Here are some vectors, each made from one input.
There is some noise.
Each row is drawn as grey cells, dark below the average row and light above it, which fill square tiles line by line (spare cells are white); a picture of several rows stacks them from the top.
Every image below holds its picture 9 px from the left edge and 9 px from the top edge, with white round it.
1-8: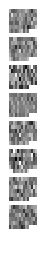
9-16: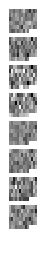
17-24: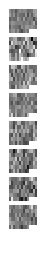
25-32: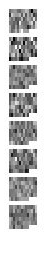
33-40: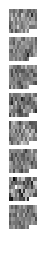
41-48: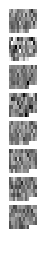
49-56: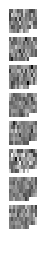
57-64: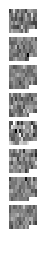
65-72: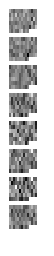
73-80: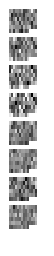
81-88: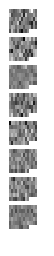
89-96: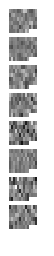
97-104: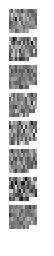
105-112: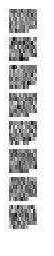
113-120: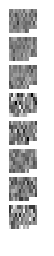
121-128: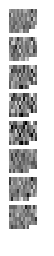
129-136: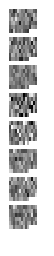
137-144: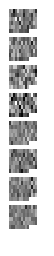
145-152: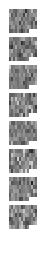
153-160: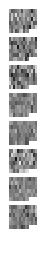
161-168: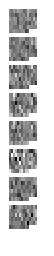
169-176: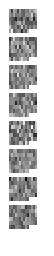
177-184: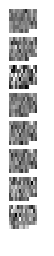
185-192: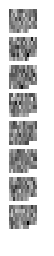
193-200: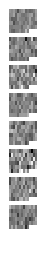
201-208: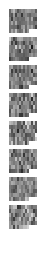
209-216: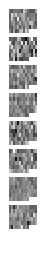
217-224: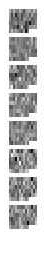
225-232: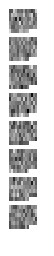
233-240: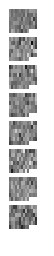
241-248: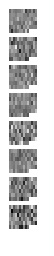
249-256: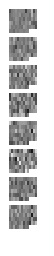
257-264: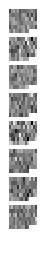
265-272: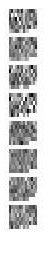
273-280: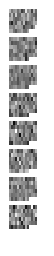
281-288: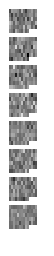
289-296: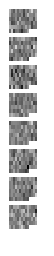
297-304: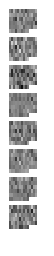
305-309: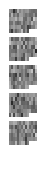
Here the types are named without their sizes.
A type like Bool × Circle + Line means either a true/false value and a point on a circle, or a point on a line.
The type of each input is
Bool × Bool × Bool × Bool + Circle.
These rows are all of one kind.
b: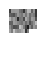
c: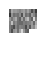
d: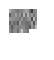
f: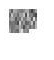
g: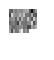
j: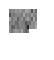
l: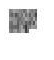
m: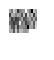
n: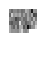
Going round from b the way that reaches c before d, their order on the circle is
b, m, j, c, d, l, f, g, n.
